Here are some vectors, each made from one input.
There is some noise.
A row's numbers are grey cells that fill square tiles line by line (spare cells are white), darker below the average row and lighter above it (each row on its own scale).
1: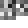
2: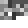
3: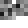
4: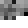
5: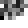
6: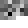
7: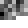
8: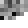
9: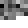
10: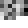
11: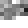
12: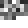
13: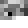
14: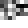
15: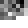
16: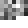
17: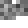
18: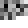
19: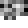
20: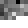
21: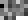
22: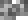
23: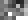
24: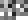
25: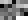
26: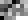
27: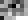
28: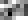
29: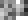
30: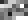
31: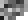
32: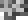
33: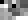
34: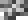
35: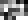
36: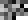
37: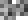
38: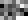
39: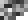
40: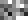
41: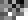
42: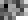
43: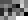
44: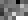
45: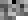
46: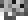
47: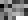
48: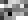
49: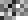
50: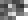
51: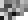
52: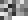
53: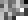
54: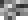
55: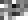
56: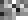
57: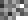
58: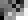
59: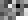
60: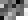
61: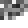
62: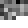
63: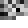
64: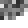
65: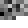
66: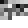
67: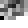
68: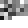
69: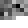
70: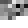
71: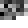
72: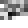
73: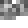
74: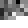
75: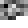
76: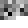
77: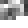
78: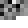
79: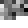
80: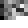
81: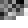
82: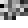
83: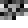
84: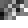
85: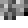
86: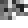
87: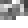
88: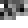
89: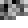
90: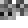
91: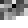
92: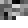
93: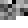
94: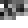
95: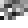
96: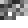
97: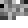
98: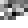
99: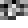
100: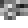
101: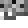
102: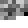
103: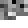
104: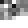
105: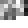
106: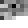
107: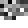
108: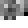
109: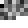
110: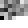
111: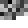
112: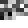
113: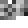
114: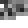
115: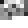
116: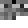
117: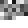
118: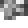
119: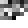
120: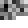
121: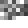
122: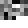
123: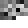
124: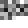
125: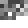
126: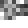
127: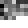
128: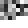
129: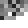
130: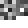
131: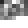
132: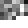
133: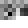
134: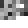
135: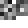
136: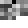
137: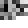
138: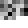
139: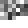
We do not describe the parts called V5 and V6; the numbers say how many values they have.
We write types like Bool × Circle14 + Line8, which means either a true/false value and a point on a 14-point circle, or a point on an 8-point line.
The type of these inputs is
List2(Line4) + V5 × V6.
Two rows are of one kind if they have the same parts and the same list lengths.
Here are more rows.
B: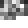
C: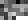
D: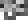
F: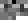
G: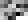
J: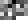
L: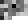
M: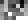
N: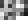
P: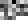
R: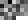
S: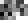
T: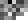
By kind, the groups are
B, C, N, R, S
D, G, P
F
J, L, M, T

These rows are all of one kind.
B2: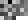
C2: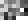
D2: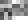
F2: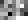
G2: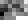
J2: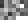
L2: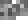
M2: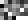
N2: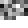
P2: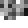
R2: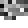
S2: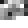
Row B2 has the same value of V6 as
D2, G2, N2 and R2.
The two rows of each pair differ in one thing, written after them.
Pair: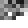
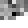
the place on the 4-point line in item 2 of the list
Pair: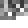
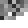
the place on the 4-point line in item 1 of the list
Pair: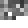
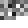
the place on the 4-point line in item 2 of the list
